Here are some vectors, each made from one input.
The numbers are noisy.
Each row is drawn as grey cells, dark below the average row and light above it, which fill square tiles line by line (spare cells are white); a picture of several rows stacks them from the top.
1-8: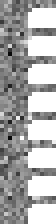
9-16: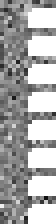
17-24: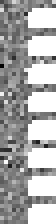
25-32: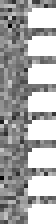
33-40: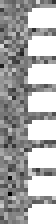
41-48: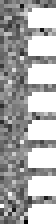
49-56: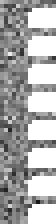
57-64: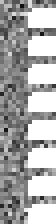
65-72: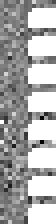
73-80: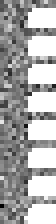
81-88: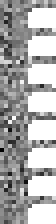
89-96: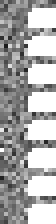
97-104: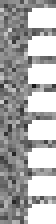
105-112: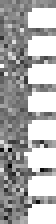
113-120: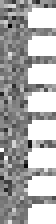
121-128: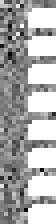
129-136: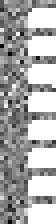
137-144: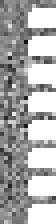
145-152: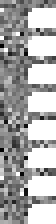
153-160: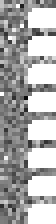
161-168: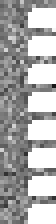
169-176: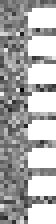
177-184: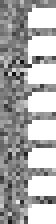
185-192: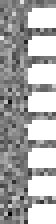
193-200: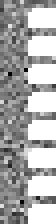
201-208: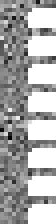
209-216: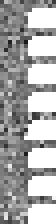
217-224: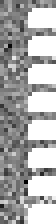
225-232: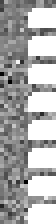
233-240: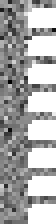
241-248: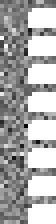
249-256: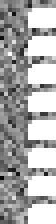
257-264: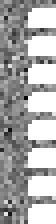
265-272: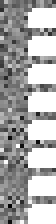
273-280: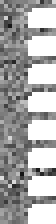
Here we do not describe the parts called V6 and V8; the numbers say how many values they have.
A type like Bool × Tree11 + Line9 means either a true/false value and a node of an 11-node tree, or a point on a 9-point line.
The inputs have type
(Circle14 + V6) × V8 + Label5 × Line5.
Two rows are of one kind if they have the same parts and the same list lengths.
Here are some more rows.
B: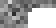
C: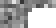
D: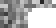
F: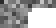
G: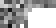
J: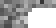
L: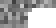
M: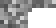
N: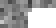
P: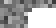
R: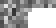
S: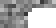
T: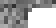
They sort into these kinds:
B, F, L, N, P, R, T
C, D, J, M, S
G

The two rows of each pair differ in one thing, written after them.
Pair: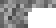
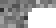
the place on the 14-point circle
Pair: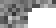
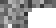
the place on the 14-point circle
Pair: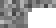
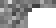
the value of V8
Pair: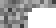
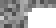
the value of V8
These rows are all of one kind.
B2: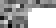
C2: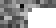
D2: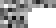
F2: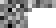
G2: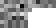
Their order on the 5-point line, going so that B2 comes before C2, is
D2, G2, B2, C2, F2.
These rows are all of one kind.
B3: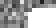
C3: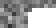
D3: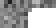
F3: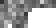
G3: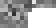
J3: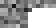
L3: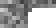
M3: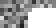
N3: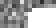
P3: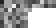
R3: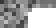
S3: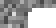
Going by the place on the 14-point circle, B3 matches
N3 and S3.
